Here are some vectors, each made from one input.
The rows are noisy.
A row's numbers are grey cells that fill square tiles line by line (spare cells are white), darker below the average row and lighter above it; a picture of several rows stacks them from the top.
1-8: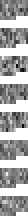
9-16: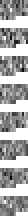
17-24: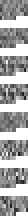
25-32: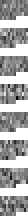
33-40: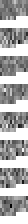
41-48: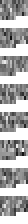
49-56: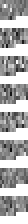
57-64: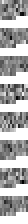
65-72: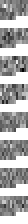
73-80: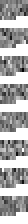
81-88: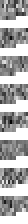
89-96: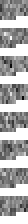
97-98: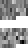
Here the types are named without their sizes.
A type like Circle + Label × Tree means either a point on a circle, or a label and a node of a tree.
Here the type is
Circle + Tree + Unit.
